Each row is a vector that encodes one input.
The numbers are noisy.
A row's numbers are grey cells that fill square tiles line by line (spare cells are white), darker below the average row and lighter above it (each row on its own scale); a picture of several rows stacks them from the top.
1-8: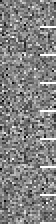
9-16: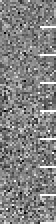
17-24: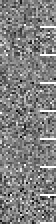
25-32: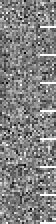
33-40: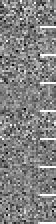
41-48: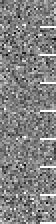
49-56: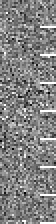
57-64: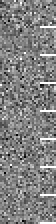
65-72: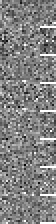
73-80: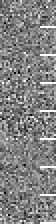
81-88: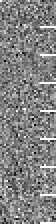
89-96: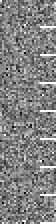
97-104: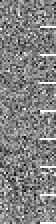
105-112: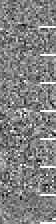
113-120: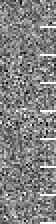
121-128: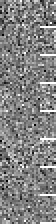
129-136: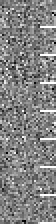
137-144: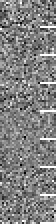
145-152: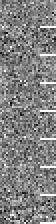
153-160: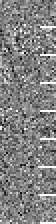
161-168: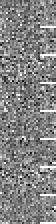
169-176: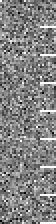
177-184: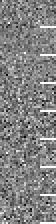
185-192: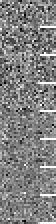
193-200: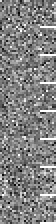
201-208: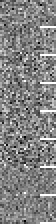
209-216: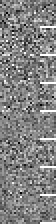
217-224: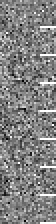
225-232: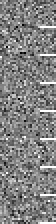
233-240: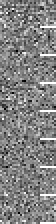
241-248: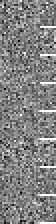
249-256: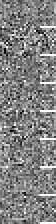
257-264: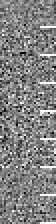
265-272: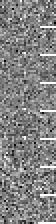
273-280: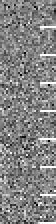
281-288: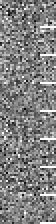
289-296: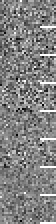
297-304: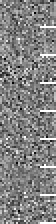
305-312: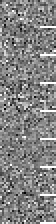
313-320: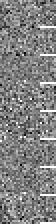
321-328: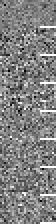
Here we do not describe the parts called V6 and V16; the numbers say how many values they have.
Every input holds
one of 7 labels and a value of V16, together with either a point on a 9-point line, or a value of V6.
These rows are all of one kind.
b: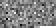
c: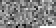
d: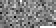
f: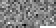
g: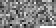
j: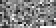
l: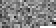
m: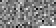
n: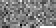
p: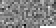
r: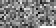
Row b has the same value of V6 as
d, f, l and n.
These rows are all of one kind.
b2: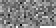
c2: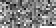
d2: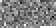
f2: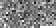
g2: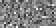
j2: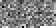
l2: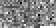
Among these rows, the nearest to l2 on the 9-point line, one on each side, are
c2 and j2.
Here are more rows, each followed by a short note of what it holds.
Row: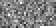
one of 7 labels, a value of V6 and a value of V16
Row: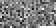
one of 7 labels, a value of V6 and a value of V16
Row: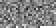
one of 7 labels, a point on a 9-point line and a value of V16
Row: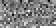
one of 7 labels, a point on a 9-point line and a value of V16
